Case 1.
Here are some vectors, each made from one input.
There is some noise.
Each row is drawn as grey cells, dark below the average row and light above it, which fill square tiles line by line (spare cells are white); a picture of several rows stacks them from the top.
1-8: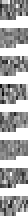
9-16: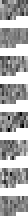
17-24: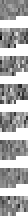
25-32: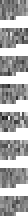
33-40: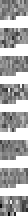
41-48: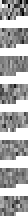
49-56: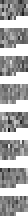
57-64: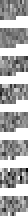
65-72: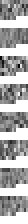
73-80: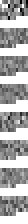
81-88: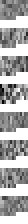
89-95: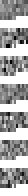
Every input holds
either a point on a 9-point line, or four true/false values.
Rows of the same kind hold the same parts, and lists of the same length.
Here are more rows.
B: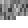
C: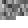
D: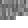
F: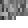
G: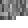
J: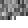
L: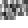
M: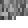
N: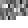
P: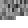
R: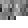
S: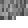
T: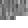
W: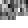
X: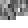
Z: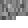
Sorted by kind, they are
B, N, R, W, X
C, D, F, G, J, L, M, P, S, T, Z

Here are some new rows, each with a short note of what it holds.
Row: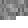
four true/false values
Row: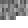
four true/false values
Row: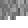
four true/false values
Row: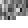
a point on a 9-point line
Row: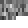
four true/false values
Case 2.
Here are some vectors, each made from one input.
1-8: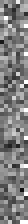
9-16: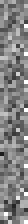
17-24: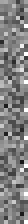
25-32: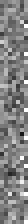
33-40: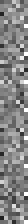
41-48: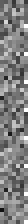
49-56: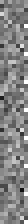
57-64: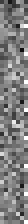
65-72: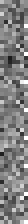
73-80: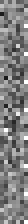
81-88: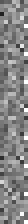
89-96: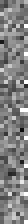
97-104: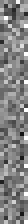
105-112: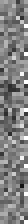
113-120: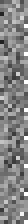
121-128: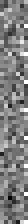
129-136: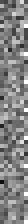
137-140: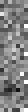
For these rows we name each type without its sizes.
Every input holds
either a fixed value, or a node of a tree, or four true/false values.
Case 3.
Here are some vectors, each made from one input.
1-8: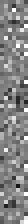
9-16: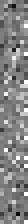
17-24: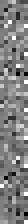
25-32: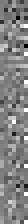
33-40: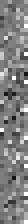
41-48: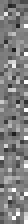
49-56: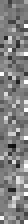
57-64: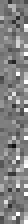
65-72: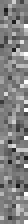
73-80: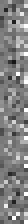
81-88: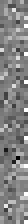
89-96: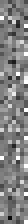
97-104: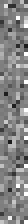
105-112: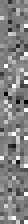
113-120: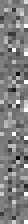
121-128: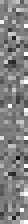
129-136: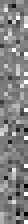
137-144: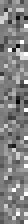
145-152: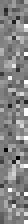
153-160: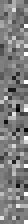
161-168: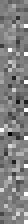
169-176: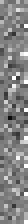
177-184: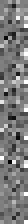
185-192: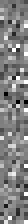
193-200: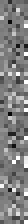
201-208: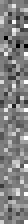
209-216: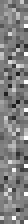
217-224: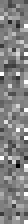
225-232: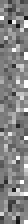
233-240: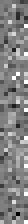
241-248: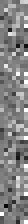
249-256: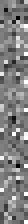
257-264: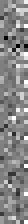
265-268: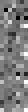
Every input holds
a point on a 10-point line and four true/false values.
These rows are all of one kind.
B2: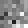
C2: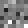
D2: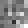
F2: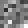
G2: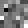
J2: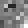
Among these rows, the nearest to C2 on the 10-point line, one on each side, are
B2 and F2.
